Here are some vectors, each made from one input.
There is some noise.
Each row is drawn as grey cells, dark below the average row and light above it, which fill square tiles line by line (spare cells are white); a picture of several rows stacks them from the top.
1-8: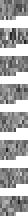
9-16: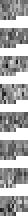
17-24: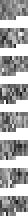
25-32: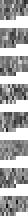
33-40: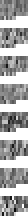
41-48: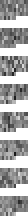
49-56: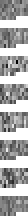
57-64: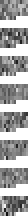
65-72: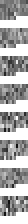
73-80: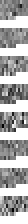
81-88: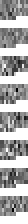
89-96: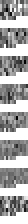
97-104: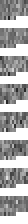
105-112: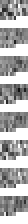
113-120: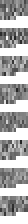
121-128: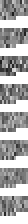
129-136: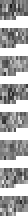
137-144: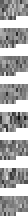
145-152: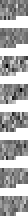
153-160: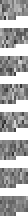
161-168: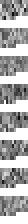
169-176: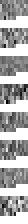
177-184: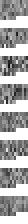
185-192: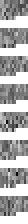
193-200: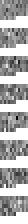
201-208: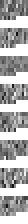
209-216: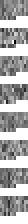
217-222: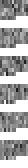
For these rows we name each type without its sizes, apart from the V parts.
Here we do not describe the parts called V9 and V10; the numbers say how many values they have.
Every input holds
either a point on a line and a true/false value, or a value of V9 and a value of V10.
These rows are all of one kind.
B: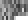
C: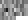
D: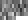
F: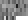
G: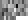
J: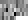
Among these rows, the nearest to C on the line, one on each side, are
B and G.
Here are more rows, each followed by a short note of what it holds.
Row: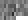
a value of V9 and a value of V10
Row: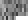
a point on a line and a true/false value
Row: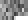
a point on a line and a true/false value
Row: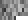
a value of V9 and a value of V10
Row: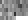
a point on a line and a true/false value
